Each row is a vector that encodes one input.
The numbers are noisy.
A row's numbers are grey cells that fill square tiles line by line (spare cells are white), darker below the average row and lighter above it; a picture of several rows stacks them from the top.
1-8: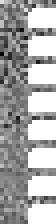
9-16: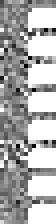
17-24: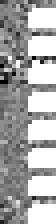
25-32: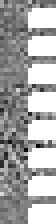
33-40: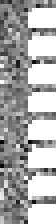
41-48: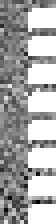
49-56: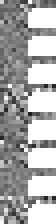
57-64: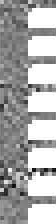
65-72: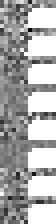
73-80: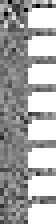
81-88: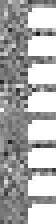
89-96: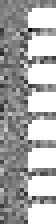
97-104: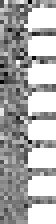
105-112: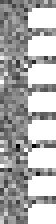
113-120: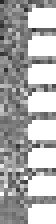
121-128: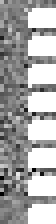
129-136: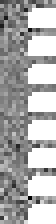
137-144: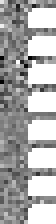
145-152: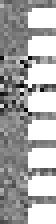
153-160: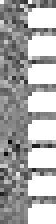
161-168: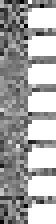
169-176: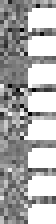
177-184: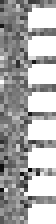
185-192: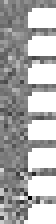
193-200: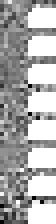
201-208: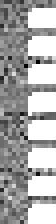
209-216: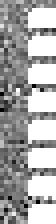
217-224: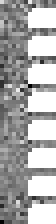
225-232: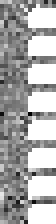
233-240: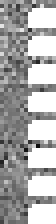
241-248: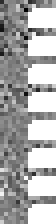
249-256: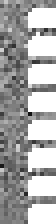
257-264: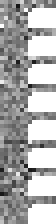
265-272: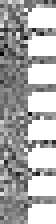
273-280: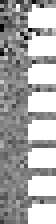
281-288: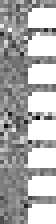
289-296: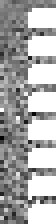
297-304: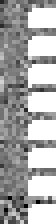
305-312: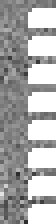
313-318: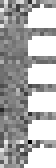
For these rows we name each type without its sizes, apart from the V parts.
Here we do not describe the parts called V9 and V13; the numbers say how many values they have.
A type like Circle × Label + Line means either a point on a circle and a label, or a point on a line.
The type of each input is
Bool × V9 + (Circle + Label) × V13.
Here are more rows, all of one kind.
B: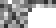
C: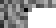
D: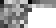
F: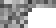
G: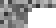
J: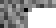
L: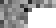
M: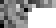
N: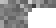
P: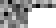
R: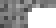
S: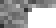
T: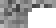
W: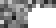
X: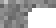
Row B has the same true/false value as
L, M, S and T.
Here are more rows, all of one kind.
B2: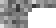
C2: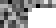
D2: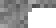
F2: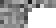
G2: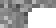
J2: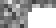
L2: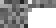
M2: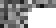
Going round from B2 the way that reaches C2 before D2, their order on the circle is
B2, C2, L2, G2, F2, D2, M2, J2.
